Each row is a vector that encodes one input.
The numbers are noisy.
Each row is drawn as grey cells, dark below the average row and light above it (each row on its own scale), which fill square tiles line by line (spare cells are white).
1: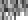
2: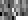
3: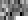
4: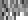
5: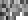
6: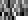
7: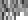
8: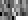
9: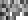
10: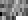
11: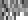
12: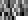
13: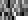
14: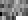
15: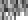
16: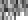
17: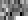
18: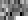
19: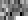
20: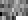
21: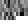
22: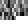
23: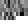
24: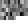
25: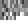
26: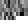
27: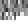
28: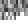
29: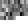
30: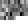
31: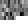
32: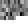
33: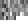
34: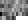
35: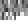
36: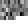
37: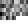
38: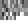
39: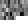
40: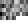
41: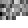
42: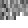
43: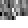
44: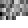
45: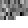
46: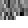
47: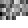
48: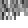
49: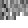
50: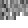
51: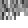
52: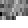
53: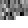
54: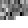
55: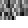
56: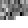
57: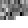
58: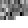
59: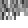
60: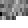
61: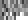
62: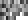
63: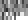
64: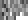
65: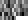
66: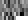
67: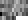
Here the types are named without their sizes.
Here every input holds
a point on a line.
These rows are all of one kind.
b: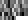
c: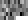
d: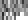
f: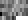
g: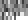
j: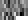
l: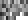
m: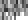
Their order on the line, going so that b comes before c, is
m, g, d, l, f, b, j, c.
